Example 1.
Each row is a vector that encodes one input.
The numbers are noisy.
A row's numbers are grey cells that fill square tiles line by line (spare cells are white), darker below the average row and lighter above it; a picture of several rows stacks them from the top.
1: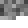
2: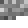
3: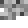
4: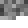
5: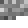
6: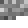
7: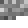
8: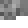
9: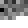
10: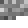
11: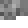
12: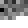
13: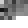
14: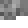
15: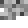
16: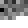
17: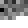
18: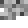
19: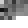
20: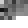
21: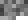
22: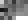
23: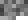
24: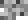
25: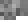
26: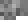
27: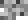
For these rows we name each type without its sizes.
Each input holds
a point on a line.
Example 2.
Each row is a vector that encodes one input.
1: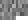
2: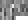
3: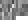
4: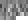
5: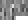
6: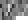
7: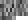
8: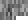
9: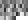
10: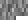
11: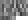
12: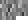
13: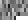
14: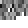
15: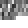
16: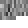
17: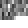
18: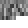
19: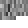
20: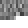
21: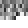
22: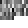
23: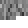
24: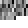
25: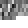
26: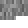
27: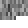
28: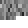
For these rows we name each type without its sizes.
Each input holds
a point on a line.
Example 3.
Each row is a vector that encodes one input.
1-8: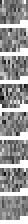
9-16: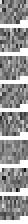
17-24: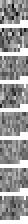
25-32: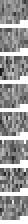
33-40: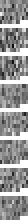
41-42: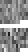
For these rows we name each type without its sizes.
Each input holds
a node of a tree.
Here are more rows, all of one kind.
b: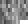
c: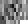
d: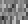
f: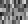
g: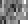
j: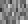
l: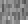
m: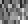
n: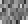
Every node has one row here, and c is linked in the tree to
g.
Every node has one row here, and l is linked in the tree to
b, f and n.
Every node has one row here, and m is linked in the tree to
j.
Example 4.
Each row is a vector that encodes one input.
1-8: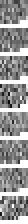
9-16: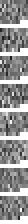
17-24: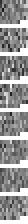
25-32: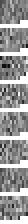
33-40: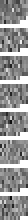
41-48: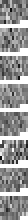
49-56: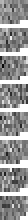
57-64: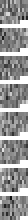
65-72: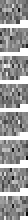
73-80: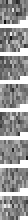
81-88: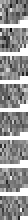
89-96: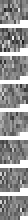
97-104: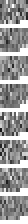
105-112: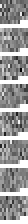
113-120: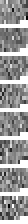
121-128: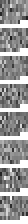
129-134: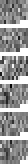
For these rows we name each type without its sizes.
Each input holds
either a fixed value, or four true/false values.
